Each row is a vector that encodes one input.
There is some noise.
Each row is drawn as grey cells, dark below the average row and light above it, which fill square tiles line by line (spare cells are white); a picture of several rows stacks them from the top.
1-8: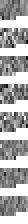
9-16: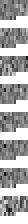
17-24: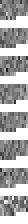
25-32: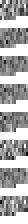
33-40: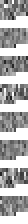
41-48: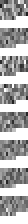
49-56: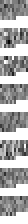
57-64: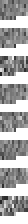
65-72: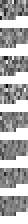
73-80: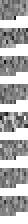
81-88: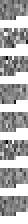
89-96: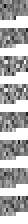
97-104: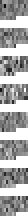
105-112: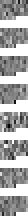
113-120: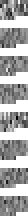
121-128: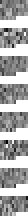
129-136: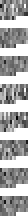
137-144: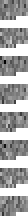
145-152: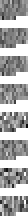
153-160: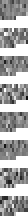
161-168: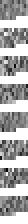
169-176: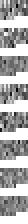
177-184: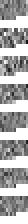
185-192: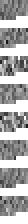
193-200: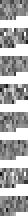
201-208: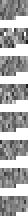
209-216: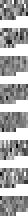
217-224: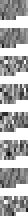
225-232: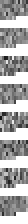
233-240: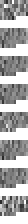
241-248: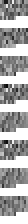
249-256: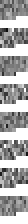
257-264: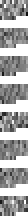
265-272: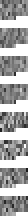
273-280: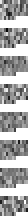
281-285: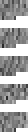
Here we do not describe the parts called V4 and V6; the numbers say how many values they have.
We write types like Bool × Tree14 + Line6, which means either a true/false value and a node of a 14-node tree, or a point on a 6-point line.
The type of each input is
(Bool × Bool × Bool + V6) × V4 + List3(Line11).
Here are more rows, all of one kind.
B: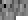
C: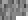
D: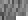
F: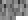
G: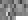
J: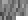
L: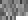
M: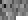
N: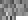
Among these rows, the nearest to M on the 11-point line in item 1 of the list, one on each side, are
B and L.
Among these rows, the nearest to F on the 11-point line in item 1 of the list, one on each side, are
B and C.
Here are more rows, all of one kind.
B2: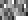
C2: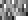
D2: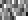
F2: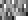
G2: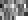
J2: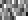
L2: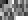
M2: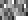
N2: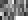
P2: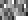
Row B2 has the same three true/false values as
G2, M2, N2 and P2.
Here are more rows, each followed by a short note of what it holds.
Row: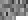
a list of one item
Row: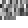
three true/false values and a value of V4
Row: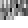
the empty list
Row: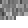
a list of three items
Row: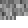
a list of three items
